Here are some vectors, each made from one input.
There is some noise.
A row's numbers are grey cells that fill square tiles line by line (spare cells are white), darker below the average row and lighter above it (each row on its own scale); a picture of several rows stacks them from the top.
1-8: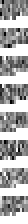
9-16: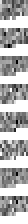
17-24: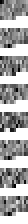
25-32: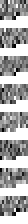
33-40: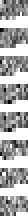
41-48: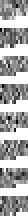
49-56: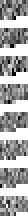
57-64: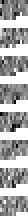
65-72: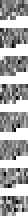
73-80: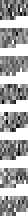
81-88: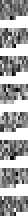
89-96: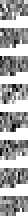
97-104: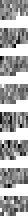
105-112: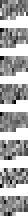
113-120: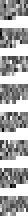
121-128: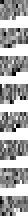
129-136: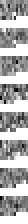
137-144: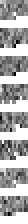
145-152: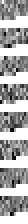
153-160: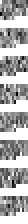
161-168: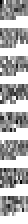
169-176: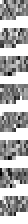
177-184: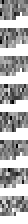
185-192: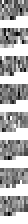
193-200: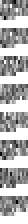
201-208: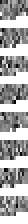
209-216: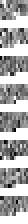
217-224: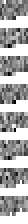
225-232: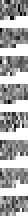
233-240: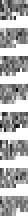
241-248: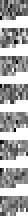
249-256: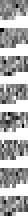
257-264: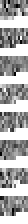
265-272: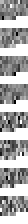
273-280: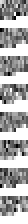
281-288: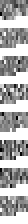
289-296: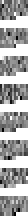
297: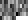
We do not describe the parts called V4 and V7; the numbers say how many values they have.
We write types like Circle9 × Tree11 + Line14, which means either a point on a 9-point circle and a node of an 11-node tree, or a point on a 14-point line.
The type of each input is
(Bool × Bool × Bool × Bool + V4) × Line10 × V7 + Line8.
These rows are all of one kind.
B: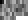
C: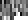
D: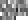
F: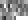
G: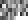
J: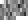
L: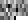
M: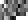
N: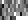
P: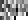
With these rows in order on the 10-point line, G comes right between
F and M.
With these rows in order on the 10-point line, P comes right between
B and L.
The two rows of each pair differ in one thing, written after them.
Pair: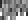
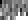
the place on the 10-point line
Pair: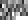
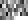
the value of V7
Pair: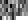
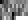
the place on the 10-point line
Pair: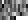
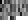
one of the four true/false values
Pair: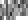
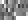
one of the four true/false values
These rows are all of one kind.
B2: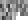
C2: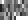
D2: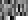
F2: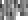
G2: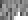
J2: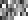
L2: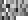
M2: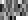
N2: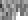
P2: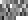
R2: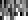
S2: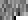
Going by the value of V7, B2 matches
G2, J2, L2 and P2.
